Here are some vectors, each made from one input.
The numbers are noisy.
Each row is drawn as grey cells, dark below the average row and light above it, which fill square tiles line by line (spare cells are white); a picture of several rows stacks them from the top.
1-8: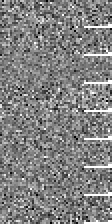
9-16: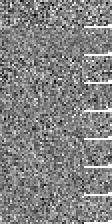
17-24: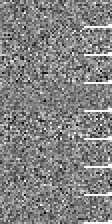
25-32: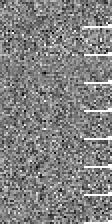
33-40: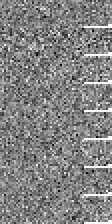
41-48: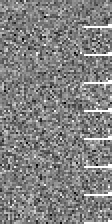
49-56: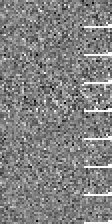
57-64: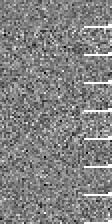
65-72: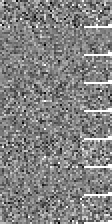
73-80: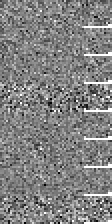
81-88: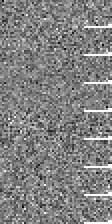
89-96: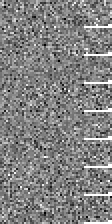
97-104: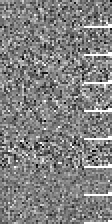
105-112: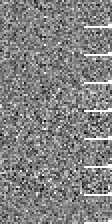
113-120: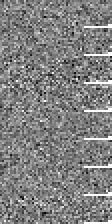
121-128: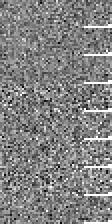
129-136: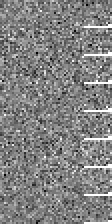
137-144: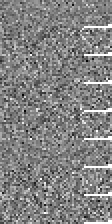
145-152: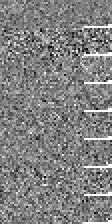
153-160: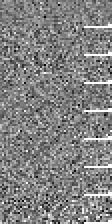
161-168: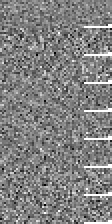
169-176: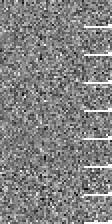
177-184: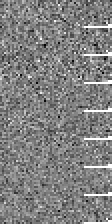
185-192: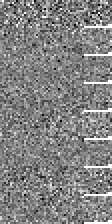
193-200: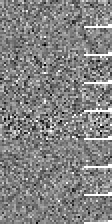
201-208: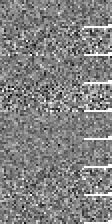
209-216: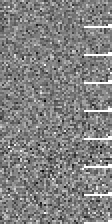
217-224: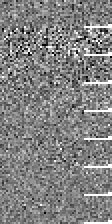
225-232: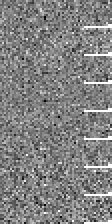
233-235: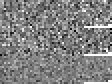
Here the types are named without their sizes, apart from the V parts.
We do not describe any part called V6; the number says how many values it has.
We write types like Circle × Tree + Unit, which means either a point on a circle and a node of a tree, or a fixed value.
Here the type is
Circle + (Label + Line) × Tree + V6.
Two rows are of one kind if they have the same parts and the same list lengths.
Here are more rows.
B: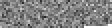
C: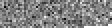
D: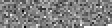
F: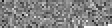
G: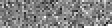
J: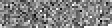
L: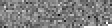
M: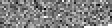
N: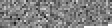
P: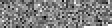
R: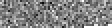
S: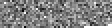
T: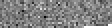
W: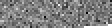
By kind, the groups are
B, F, N, T
C, G, J, R
D, M, S
L, P, W

